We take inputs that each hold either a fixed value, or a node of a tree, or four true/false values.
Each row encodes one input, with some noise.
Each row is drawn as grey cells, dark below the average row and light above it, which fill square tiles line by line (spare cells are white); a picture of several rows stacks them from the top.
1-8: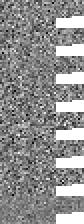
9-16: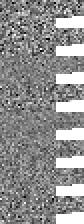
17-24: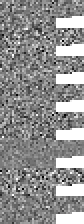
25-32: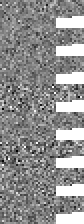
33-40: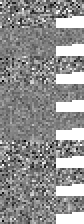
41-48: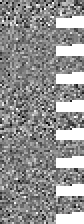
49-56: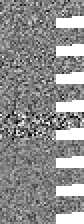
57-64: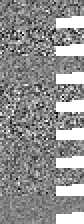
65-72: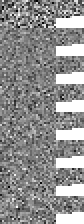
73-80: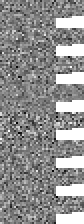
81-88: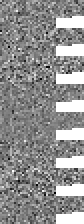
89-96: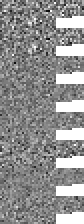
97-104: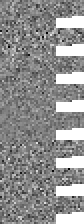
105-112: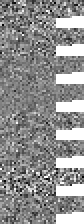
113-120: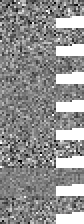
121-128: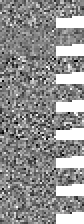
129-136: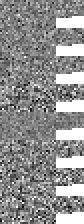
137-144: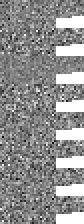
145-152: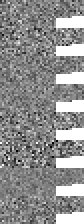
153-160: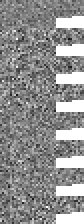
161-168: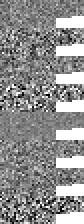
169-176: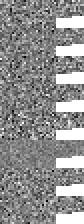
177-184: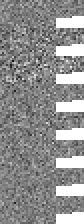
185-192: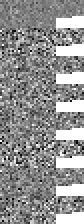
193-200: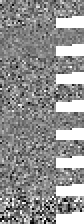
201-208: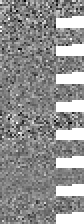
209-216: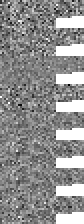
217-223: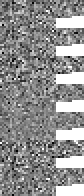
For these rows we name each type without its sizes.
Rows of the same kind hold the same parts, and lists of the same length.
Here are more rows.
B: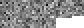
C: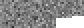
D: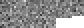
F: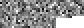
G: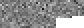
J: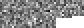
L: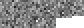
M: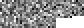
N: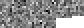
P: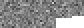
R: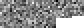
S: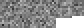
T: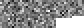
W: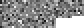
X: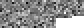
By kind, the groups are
B, C, D, F, G, L, P, S, T, W
J, N, R
M, X

